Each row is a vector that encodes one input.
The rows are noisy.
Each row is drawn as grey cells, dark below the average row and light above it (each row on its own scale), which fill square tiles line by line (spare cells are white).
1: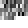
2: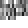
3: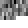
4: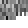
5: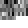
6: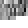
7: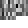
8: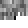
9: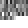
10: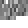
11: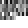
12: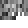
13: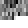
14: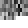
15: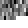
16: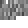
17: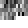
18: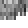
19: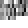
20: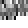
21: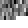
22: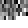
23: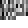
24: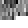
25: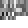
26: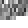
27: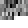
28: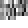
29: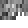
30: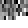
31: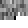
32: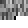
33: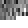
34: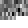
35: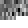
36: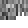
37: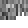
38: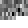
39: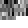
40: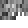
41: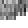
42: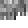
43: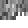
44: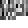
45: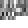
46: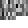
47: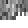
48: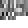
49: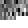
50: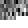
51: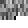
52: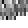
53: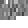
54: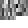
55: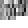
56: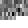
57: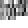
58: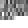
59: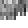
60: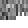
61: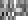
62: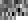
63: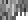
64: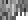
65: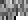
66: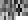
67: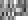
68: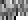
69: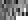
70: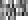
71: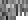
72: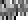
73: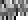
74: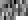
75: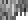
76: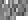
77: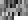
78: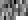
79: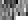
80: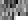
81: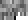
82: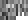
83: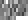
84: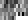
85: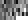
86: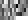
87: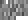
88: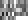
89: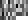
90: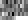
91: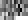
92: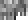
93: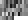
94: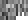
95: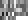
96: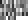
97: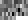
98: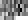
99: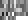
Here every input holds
either one of 7 labels, or three true/false values.
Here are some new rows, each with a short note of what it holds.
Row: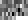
one of 7 labels
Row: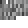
three true/false values
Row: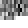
one of 7 labels
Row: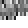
three true/false values
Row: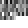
one of 7 labels
